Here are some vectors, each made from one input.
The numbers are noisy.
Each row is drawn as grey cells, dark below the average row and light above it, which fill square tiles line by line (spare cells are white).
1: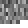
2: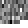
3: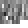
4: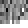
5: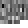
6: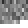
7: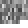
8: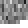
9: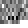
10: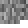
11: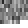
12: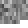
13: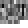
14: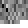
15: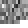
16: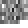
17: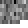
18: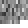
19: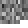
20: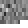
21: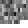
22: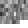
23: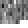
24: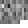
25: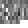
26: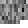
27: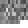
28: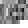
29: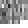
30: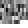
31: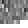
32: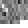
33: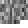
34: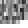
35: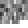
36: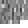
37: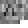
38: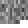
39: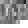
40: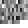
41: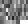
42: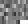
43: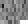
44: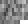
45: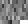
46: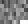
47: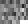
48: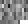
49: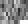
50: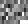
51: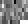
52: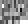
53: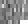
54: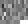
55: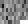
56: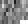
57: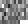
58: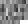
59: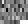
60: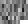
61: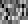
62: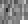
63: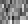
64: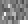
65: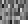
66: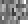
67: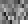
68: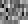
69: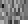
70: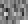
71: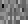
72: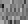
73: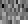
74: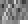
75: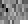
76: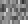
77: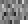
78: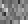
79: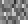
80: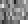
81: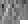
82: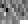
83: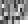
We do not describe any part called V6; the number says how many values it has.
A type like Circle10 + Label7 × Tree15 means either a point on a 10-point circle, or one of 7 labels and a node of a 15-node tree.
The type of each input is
Bool × (Line3 × Line4 + V6).
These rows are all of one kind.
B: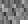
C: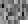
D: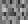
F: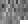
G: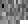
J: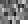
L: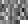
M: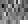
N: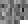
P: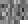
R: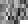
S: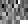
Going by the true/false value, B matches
D and J.
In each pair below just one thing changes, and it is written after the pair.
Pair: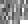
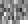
the true/false value
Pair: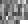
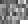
the place on the 3-point line
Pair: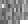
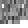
the place on the 4-point line
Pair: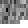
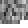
the place on the 4-point line
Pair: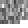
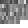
the place on the 4-point line
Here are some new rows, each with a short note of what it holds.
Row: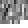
a point on a 3-point line, a point on a 4-point line and a true/false value
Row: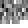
a point on a 3-point line, a point on a 4-point line and a true/false value
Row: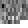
a true/false value and a value of V6
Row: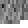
a true/false value and a value of V6
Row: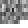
a point on a 3-point line, a point on a 4-point line and a true/false value
